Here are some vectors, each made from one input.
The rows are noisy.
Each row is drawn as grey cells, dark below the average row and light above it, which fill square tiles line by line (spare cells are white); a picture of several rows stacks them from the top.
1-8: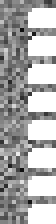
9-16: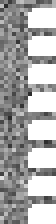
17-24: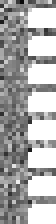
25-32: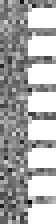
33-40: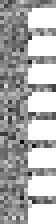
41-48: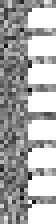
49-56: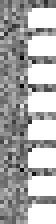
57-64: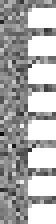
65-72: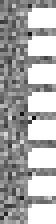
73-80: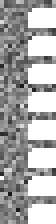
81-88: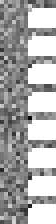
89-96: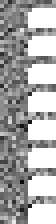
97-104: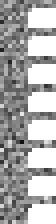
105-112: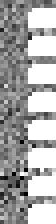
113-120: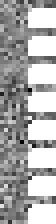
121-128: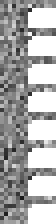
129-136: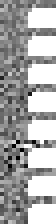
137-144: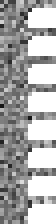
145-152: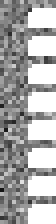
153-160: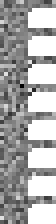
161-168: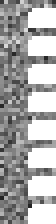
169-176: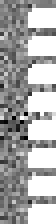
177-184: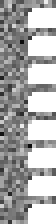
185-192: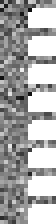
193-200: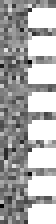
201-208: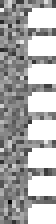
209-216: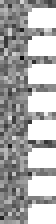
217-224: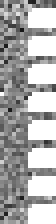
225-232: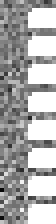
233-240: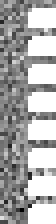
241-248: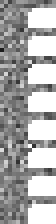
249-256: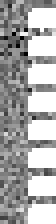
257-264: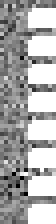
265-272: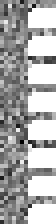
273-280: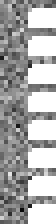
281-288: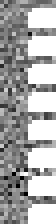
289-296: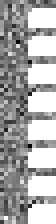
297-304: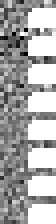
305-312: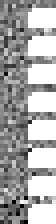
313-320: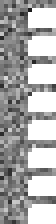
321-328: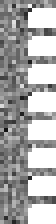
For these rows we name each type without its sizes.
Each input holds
a list of items, each a point on a line and a true/false value.
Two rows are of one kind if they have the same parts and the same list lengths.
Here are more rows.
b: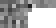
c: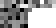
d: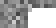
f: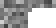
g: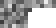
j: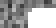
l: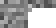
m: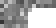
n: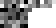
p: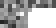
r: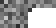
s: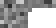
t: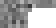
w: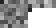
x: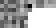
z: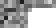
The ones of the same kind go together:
b, g, m, p, t, w, x, z
c, n
d, f, j, l, r, s

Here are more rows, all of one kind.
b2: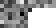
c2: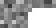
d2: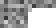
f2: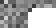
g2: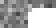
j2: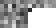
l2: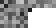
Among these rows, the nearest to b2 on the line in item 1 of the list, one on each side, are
c2 and l2.
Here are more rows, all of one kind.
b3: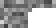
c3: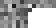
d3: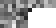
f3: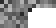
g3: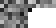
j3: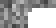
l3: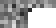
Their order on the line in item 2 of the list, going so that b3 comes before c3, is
d3, l3, j3, b3, f3, c3, g3.
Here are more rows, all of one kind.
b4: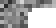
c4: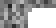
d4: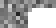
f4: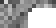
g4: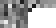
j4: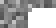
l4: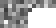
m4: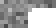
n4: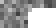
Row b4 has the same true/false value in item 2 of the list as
c4, g4 and j4.
